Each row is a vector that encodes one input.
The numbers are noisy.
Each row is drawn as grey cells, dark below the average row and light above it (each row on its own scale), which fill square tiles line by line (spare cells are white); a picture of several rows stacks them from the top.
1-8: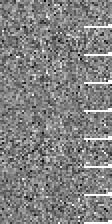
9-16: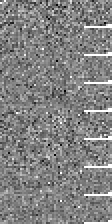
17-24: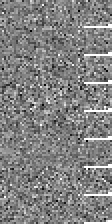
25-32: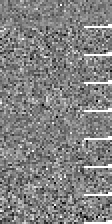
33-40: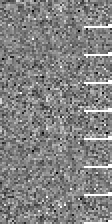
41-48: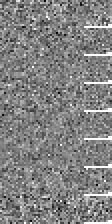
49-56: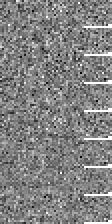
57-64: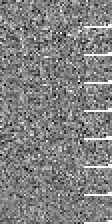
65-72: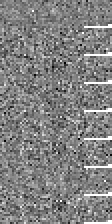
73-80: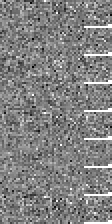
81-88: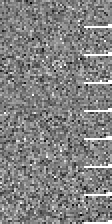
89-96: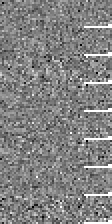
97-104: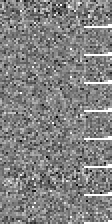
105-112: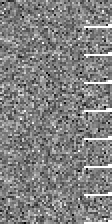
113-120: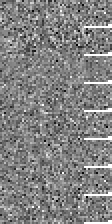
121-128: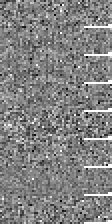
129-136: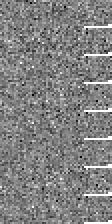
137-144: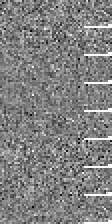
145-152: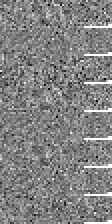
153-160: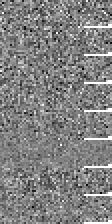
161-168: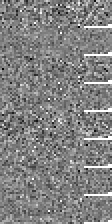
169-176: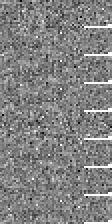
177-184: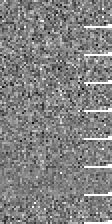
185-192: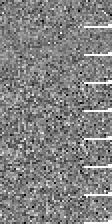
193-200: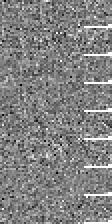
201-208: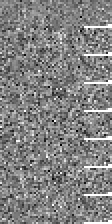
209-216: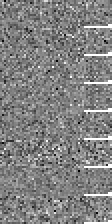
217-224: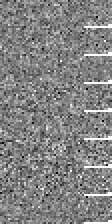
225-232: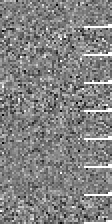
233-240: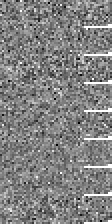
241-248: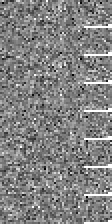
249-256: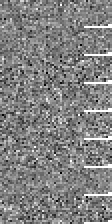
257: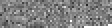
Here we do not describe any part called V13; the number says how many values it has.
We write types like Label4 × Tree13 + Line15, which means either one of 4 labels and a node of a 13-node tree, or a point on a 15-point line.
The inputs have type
Bool × Bool × Bool × Label6 × (Line9 + V13).
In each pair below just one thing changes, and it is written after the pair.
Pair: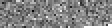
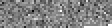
one of the three true/false values
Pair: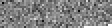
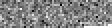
the place on the 9-point line
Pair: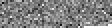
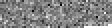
the place on the 9-point line
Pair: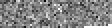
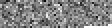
the label
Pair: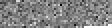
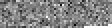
one of the three true/false values
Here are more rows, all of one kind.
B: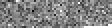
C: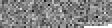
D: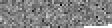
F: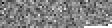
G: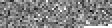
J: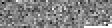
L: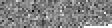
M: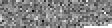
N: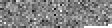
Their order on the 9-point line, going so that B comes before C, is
F, G, J, B, L, N, M, D, C.
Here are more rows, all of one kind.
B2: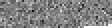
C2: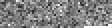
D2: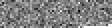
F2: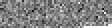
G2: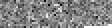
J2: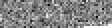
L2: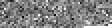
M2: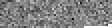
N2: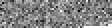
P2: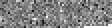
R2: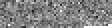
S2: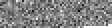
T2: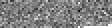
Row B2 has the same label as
J2, L2, M2 and P2.
